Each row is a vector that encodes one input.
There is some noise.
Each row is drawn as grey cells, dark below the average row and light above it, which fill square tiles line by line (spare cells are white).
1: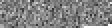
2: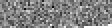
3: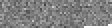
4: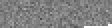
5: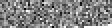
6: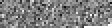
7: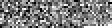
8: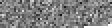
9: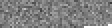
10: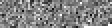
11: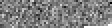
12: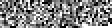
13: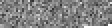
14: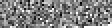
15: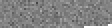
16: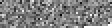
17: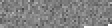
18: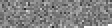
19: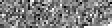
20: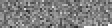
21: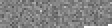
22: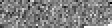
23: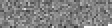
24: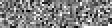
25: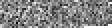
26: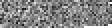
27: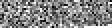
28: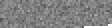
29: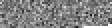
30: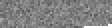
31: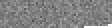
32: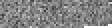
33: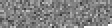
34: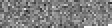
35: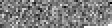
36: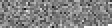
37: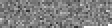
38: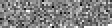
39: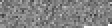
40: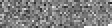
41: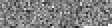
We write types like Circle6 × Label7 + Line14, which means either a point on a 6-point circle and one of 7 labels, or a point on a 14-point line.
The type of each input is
Bool × Line5.
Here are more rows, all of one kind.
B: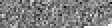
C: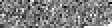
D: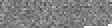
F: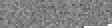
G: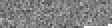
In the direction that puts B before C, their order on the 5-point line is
D, B, F, G, C.
